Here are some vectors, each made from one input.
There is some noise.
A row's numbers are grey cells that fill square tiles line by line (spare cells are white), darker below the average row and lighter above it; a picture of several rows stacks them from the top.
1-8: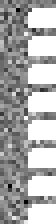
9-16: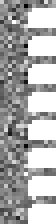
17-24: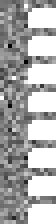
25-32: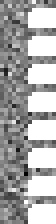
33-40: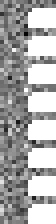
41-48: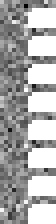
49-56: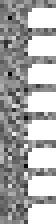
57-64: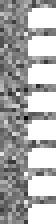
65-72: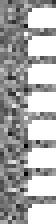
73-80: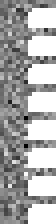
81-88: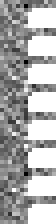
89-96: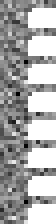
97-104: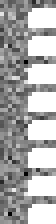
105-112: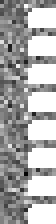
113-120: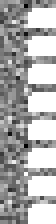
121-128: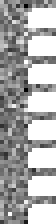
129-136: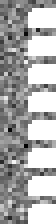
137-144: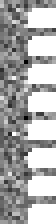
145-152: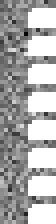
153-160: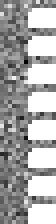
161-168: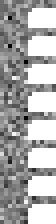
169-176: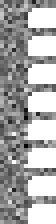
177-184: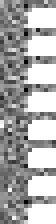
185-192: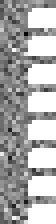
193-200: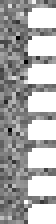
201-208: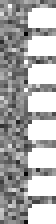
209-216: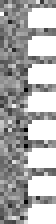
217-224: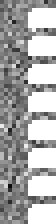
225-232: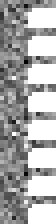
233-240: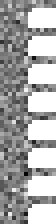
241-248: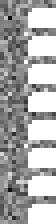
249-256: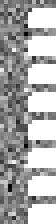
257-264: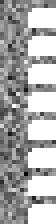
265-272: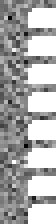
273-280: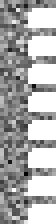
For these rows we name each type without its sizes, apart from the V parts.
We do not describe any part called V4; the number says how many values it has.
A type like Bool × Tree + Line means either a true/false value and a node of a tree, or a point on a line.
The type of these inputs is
Line × List(V4) × Tree × (Tree + Unit).
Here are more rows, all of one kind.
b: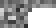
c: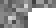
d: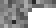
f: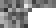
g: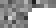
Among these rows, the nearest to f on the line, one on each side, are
b and d.
